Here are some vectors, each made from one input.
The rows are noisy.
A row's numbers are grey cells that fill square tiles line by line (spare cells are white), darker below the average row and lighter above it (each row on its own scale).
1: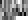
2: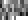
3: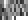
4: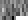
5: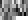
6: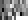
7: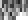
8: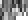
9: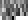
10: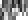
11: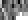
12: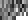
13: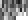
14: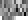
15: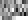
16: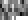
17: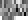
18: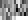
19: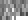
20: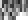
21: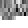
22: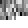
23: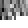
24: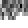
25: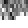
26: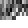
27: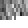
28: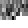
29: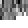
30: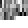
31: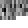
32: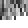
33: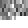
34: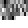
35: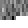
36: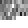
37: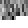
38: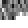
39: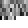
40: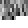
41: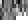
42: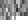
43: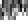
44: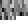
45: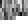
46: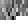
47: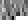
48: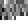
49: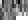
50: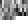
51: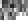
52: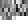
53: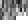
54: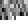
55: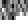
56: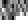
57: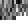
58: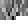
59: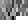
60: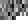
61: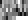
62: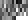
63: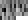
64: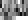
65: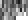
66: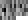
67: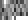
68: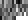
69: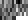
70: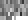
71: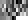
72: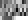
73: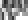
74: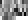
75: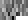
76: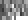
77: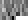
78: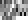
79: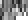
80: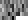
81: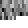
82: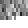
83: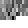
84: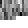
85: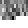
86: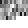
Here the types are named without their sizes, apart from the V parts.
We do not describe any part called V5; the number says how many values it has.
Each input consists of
a list of items, each a true/false value and a value of V5.
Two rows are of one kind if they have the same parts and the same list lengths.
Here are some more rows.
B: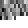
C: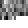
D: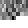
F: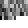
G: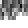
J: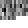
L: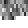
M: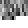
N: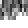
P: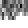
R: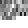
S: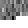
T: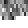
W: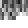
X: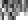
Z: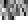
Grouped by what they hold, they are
B, C, F, R
D, G, L, M, N, P, S, T, W, X, Z
J

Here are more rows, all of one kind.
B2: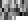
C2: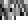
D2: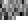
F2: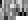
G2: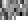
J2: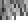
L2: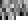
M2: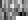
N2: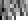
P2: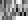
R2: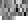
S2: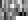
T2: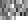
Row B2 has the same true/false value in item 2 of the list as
D2, G2 and R2.
